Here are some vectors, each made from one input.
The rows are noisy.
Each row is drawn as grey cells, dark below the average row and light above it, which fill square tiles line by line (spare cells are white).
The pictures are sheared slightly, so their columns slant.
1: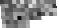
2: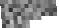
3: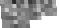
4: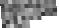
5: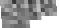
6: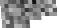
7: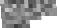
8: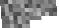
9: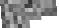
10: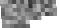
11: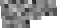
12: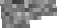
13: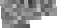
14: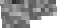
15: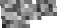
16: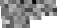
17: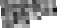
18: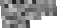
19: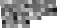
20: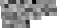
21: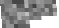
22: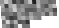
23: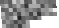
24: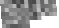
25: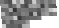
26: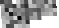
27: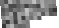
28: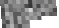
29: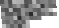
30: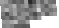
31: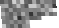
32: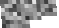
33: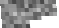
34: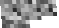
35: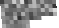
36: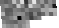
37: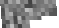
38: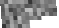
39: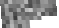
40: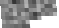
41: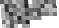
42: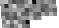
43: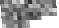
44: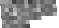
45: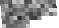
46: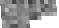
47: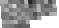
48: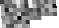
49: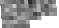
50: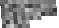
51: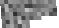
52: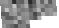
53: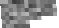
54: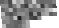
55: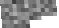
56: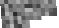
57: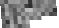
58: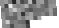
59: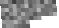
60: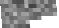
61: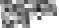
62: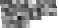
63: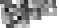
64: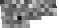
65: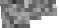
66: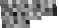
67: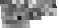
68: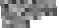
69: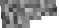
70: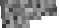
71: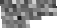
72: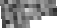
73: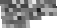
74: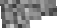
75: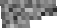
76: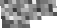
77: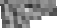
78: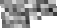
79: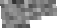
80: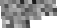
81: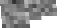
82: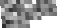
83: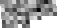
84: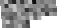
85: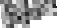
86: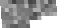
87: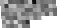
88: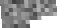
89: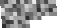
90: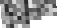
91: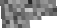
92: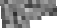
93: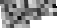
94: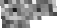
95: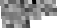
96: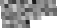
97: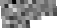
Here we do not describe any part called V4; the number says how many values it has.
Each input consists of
a value of V4, together with either a node of a 7-node tree, or three true/false values.
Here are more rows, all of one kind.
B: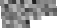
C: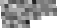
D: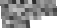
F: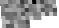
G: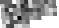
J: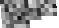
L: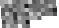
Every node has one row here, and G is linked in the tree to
F.
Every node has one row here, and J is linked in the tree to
D.
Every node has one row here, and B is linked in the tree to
C, D and F.
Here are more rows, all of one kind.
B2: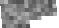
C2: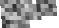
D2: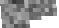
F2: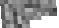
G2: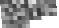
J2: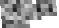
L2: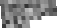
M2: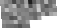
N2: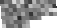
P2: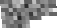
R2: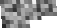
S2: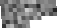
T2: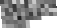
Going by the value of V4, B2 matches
D2 and M2.
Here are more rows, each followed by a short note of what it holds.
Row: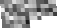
a node of a 7-node tree and a value of V4
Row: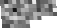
three true/false values and a value of V4
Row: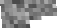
three true/false values and a value of V4
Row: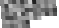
a node of a 7-node tree and a value of V4
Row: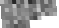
three true/false values and a value of V4
